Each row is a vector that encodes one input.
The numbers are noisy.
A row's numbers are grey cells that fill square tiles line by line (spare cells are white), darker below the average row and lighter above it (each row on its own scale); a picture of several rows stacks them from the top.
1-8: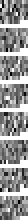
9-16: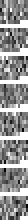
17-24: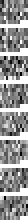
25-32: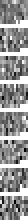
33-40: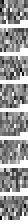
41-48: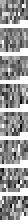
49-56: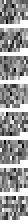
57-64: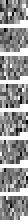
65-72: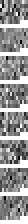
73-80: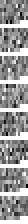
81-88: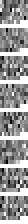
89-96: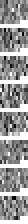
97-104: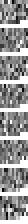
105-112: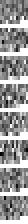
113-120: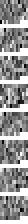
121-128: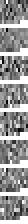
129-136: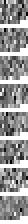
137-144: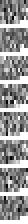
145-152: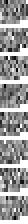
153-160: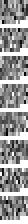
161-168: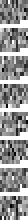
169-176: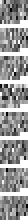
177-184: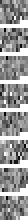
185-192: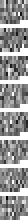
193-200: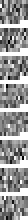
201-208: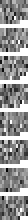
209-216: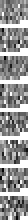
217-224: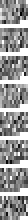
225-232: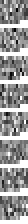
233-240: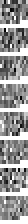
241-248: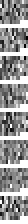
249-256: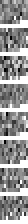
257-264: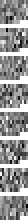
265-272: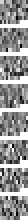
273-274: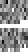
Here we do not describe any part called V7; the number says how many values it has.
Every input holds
either a point on a 20-point circle and a value of V7, or one of 5 labels.
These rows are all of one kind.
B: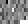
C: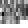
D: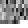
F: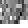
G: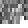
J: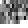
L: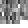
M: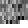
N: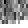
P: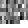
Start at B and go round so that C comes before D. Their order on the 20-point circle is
B, C, N, L, D, P, M, F, G, J.
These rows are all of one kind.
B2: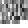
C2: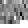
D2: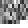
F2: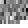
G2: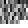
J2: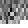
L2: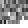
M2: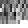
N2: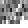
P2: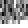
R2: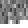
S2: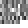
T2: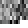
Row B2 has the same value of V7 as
L2 and R2.
